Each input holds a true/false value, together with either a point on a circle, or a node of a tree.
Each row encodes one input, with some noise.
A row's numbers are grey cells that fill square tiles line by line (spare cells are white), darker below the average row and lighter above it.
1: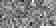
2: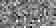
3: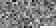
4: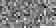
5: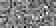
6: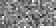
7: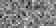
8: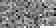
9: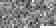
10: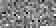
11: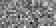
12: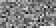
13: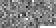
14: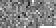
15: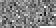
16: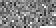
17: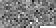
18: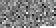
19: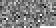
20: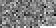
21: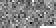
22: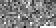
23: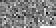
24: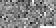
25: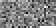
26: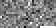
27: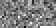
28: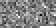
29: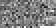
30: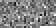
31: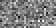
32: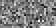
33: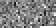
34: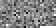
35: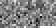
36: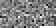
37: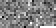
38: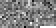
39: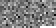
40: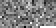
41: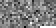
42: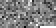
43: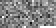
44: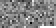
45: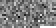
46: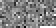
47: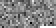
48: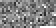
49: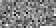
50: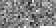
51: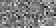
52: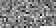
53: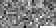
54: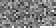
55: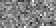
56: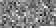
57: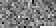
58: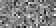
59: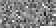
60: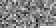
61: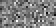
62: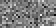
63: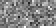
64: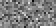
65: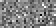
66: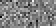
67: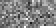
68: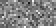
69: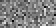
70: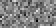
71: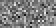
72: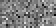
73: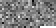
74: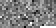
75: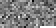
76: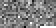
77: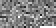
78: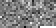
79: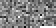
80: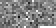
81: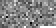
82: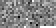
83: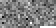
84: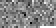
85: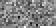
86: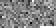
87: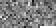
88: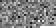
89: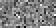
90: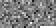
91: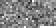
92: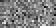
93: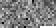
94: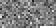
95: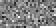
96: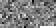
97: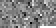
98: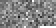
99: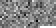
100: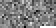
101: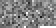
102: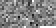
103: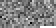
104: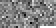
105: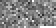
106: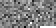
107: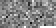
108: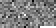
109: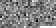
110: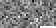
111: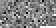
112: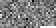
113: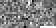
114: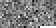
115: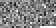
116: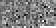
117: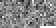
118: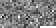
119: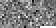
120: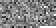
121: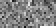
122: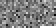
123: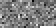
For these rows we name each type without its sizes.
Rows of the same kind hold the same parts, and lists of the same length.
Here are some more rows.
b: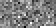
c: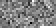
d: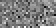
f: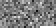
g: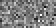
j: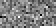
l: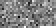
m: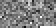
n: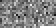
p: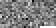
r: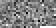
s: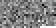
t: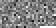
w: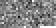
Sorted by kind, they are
b, d, f, g, m, n, p, s
c, j, l, r, t, w

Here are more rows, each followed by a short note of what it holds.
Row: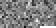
a point on a circle and a true/false value
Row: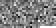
a point on a circle and a true/false value
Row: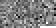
a point on a circle and a true/false value
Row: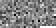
a node of a tree and a true/false value
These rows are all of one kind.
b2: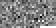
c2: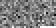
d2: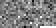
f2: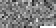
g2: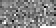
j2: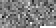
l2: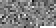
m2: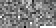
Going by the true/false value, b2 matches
c2 and g2.
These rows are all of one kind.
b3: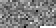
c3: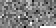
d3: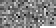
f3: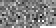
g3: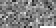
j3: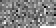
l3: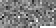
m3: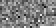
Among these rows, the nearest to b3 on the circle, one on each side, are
l3 and m3.
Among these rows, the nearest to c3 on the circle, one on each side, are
j3 and l3.
